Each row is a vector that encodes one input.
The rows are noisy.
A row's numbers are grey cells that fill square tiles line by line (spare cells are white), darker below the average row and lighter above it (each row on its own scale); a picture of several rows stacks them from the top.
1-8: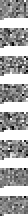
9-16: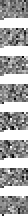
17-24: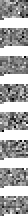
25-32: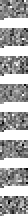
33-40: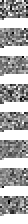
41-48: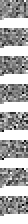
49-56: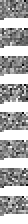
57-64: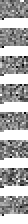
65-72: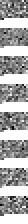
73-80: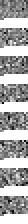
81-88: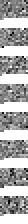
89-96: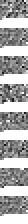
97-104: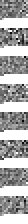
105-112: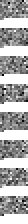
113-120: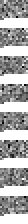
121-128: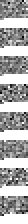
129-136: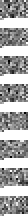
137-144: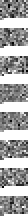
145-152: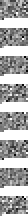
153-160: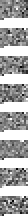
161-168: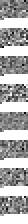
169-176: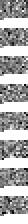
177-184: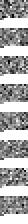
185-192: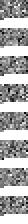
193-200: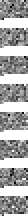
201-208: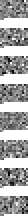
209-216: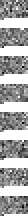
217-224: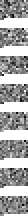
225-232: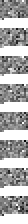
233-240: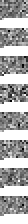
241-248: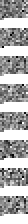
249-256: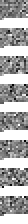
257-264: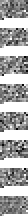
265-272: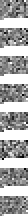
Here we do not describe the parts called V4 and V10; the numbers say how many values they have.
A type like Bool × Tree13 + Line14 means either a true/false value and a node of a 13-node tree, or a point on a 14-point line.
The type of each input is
Bool × Bool × Bool + (Line18 + V4) × V10.
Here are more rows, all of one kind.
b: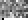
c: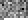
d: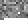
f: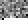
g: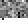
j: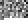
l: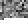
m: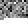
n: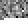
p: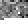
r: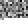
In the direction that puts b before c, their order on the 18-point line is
d, n, f, p, b, g, r, c, j, m, l.
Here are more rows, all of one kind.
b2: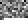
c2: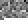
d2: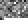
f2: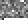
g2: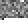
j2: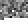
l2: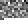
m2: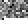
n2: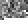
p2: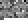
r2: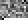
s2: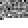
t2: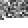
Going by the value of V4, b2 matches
d2, p2 and s2.
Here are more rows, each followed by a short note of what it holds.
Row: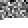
a value of V4 and a value of V10
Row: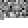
a point on an 18-point line and a value of V10
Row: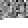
three true/false values
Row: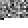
a value of V4 and a value of V10
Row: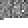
a value of V4 and a value of V10
